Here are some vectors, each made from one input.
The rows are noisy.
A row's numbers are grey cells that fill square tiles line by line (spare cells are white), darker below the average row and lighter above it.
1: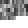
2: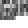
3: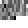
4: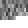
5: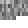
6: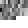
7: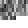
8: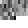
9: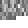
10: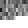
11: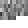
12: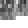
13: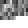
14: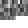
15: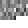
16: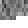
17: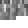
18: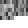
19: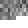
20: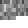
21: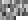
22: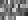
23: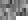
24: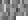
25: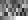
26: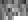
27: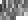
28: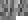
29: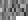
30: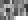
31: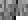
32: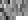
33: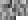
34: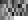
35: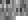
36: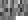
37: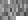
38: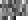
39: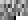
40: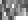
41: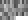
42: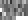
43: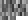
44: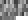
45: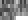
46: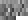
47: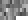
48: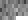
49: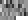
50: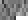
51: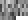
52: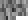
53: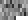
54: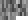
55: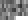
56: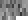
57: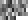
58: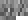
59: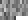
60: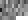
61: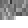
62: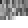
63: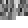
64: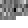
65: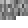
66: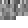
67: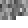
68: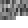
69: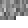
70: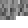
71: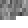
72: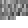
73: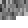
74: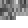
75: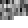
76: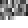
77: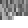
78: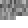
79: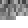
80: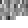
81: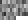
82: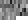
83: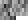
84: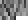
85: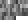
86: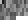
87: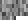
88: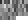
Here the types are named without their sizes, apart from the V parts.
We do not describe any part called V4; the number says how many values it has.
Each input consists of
a value of V4, together with a list of points on a circle.
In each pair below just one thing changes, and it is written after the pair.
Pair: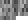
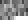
the place on the circle in item 1 of the list
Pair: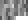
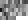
the value of V4
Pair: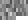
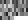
the value of V4
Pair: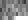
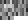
the value of V4
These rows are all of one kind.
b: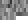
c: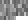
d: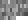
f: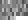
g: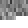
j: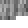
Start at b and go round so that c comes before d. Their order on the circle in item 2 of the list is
b, c, d, f, j, g.
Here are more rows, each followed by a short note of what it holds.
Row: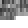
a value of V4, together with the empty list
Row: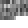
a value of V4, together with the empty list
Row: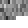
a value of V4, together with the empty list
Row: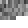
a value of V4, together with a list of two items
